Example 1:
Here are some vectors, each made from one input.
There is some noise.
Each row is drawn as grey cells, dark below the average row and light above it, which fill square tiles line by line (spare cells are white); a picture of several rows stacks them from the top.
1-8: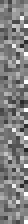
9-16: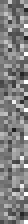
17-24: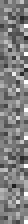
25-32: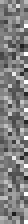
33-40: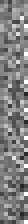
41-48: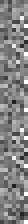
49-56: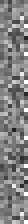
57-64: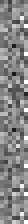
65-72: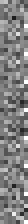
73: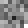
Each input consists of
one of 6 labels.
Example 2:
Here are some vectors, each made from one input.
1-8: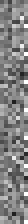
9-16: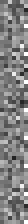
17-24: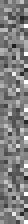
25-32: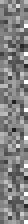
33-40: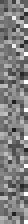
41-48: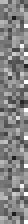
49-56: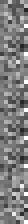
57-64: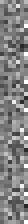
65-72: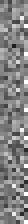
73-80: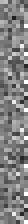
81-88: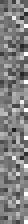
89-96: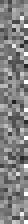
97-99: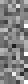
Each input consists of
one of 6 labels.
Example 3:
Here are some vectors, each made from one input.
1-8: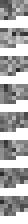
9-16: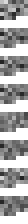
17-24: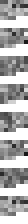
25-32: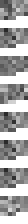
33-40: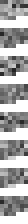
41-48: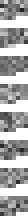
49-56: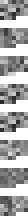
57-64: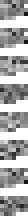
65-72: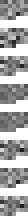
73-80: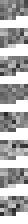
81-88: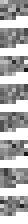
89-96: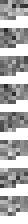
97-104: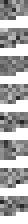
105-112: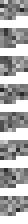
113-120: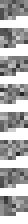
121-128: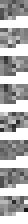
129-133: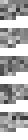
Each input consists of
a node of a 16-node tree.
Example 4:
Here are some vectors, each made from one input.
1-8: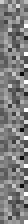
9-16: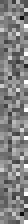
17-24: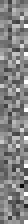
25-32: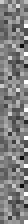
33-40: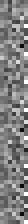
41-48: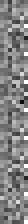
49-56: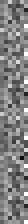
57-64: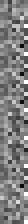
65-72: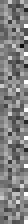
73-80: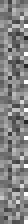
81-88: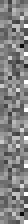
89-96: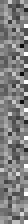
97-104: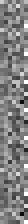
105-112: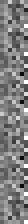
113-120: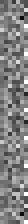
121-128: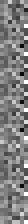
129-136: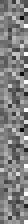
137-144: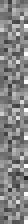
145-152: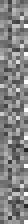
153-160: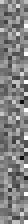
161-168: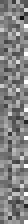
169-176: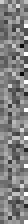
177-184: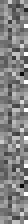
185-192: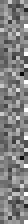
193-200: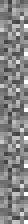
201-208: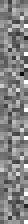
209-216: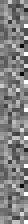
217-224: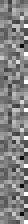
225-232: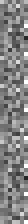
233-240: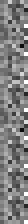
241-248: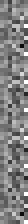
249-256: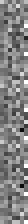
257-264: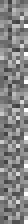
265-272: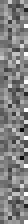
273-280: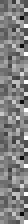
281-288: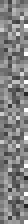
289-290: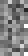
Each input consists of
one of 4 labels.
